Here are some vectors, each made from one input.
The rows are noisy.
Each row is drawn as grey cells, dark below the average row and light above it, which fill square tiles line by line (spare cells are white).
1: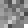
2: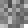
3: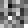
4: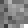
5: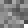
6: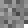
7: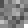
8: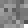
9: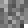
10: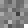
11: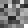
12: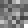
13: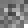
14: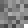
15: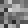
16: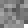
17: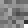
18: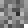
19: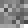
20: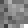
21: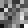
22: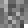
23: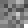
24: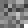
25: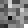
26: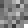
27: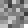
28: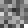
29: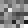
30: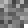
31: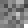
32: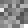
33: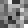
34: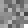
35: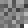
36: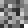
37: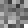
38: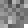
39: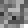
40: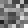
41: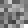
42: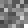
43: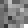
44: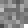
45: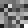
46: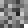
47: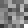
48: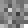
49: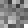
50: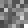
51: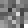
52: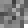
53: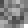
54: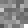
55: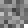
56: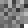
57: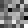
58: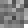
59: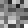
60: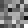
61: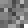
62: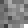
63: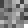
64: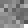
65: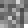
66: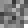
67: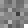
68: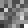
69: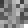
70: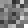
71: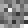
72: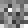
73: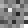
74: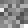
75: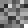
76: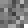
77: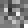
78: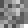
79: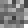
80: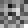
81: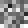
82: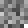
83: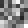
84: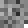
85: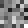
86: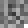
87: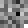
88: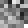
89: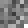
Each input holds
a point on a 17-point line.
